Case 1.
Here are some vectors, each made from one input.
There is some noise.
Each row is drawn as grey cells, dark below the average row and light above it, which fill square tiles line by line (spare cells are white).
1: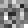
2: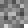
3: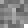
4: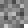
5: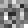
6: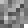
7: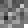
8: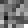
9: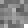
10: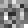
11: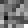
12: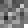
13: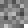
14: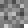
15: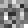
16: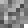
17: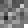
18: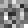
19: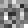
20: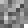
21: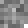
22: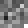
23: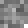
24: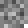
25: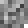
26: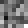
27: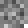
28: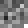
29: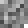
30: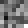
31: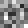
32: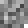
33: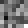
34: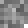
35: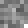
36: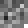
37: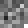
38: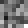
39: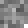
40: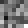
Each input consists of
a point on a 6-point line.
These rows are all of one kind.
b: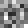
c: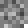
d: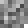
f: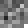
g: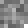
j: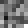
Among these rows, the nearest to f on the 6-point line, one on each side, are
c and j.
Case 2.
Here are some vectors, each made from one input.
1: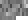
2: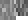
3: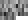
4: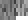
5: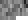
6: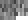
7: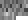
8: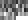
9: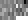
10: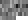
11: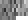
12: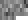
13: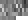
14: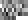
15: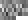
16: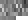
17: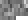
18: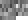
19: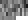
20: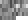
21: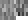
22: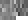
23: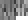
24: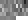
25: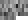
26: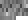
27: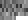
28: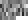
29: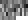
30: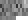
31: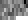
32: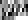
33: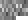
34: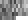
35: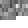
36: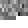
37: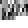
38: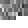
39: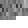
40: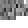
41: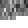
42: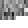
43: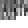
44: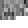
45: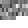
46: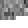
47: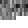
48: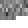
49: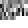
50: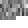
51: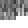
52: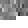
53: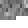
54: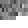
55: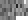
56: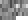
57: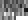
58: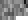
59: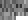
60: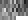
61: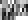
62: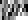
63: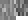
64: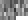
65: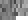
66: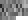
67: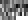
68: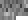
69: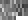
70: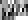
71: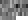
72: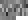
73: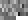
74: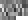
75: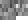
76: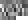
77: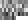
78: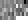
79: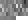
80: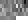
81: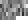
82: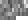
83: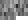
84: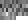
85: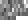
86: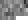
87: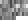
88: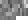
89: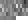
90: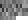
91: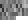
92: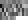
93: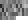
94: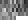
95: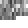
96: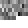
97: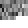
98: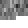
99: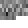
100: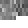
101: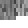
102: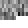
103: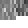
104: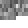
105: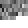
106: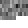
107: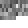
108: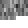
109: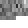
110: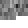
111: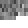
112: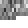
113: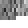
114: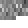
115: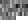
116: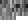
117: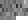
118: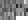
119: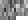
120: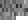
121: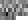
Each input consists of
either a fixed value, or three true/false values.
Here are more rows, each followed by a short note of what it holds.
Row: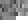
three true/false values
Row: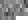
three true/false values
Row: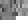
three true/false values
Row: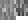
three true/false values
